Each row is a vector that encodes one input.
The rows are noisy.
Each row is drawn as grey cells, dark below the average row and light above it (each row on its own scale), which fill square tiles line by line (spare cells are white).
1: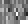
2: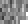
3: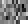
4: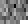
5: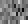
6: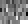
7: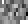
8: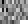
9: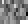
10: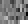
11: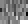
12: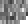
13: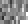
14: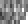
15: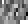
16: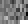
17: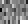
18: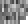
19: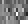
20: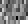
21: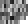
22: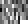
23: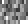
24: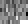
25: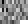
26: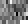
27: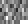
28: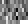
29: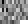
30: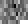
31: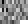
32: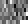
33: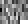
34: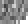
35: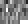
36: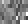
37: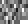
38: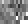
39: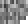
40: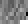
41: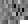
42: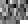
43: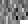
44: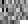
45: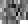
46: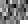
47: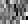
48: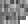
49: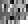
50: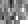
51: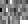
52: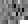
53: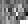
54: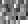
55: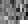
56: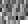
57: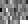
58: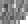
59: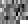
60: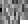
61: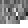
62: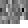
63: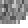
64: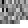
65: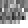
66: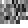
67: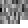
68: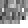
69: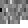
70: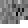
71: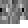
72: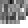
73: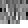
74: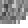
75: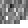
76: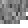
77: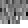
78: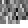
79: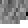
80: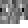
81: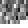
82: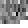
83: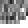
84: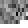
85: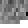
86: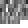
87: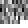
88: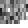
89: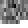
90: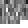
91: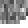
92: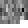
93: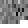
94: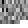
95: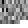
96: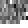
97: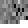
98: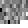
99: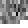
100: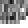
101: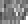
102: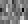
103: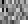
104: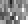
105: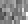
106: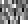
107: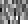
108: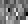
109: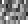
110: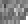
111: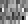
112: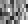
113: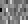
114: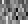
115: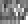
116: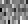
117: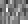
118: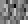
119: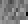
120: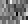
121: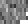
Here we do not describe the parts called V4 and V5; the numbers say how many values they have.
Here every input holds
either a fixed value, or one of 6 labels, a true/false value, a value of V4 and a value of V5.
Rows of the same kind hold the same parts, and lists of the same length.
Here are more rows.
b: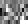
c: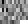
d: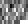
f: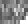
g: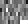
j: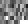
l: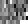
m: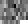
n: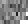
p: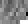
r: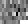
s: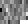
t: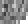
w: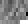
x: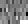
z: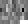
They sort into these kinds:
b, d, f, g, j, l, m, n, p, r, s, t, w, x, z
c

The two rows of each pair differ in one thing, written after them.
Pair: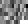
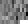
the true/false value
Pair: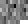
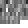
the value of V4
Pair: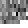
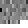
the value of V4
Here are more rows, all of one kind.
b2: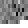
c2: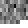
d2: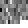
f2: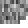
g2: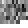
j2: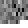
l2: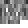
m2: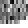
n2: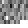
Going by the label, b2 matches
j2 and m2.
